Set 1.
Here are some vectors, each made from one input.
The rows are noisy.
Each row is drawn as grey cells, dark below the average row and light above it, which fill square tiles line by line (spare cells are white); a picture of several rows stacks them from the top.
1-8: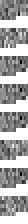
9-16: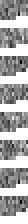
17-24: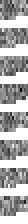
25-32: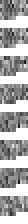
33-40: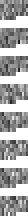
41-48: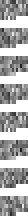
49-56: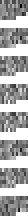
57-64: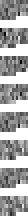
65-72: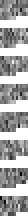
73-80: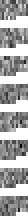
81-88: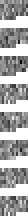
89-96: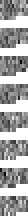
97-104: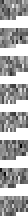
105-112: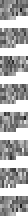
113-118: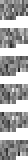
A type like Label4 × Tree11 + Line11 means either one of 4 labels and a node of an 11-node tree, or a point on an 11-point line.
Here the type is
Label11.
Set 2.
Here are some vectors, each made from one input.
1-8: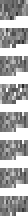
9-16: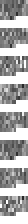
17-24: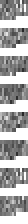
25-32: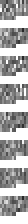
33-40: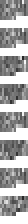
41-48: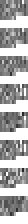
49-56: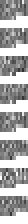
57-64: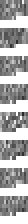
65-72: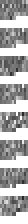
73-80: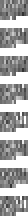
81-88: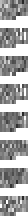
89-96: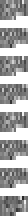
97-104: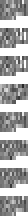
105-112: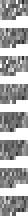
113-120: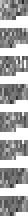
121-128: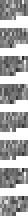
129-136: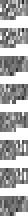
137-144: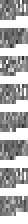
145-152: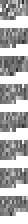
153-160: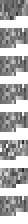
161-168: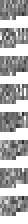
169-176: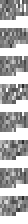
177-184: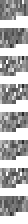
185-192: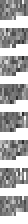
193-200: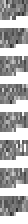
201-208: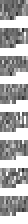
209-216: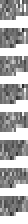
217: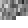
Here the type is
Circle11.
